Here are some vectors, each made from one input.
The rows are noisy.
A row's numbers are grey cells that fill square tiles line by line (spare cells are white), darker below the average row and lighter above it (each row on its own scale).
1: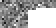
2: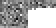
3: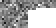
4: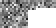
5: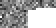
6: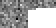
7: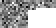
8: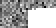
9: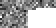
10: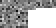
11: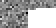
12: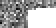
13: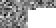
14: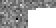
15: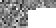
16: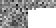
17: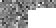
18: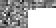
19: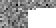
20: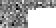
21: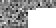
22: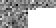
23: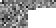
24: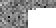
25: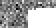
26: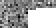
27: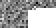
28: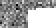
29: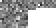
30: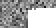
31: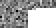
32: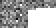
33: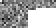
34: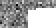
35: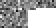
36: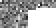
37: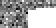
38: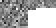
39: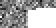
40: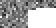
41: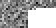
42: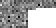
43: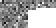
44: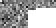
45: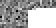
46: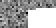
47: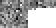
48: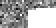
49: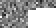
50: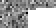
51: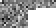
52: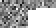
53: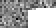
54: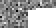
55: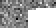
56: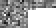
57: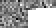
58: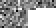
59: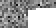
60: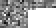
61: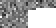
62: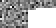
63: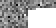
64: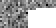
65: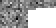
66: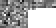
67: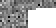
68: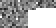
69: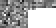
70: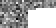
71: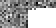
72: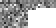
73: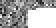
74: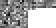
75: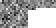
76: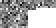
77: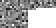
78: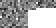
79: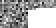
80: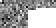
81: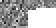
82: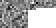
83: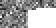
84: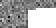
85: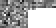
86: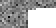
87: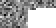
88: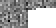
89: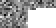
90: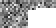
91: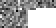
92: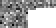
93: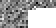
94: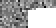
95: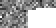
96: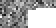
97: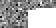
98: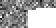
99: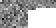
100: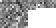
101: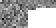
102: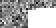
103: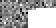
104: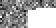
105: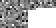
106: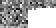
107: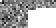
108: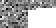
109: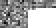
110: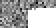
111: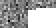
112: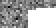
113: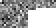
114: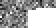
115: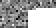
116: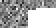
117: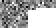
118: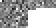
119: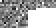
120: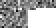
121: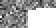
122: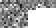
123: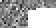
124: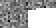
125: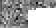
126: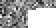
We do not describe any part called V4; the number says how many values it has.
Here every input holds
either one of 5 labels and a value of V4, or a list of up to three points on a 6-point circle.
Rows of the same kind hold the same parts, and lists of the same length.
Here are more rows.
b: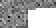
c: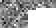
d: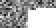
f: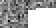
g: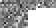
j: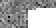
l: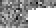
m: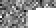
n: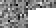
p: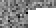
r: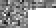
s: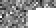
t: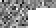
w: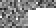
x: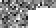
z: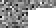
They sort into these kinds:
b, j, l
c, g, t, x
d, m, s, w
f, n, p, z
r

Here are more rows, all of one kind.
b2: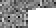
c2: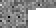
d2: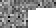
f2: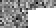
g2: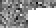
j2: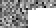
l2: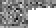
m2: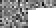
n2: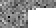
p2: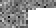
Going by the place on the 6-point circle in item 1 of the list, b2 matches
c2, d2, n2 and p2.
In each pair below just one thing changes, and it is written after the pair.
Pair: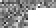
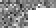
the value of V4
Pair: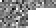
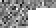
the value of V4
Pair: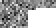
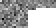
the value of V4
